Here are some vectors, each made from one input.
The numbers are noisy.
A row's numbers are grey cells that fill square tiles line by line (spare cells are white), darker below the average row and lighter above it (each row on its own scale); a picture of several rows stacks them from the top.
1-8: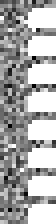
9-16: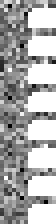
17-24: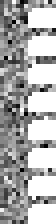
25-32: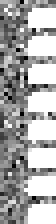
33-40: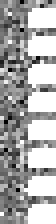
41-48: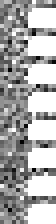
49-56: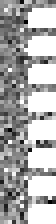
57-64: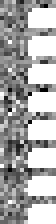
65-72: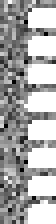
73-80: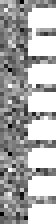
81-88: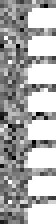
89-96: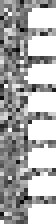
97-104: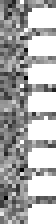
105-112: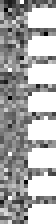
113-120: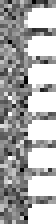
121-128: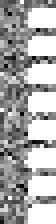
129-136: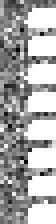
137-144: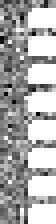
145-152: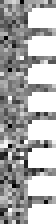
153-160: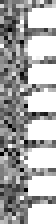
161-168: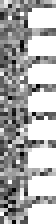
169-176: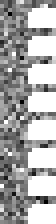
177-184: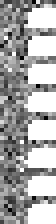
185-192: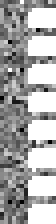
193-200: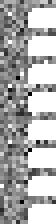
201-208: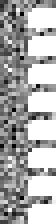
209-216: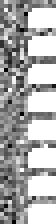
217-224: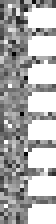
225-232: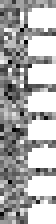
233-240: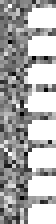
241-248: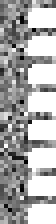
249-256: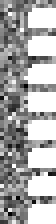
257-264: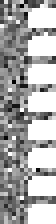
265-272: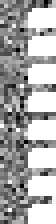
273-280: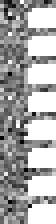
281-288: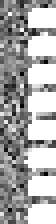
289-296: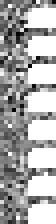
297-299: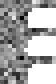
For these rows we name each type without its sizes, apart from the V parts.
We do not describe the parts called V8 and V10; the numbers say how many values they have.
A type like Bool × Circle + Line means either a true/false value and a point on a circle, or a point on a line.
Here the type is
(Bool × Circle + V10) × Label × V8.
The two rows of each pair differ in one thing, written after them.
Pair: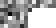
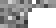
the place on the circle
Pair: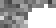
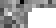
the value of V8
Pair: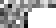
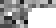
the true/false value
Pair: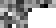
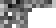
the value of V8
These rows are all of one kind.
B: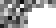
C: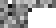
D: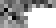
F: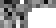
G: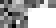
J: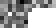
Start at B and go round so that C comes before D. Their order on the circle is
B, C, G, D, F, J.
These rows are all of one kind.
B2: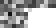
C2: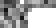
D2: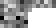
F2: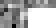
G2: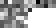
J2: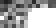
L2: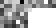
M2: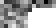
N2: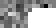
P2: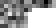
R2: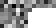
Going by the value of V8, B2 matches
G2 and N2.
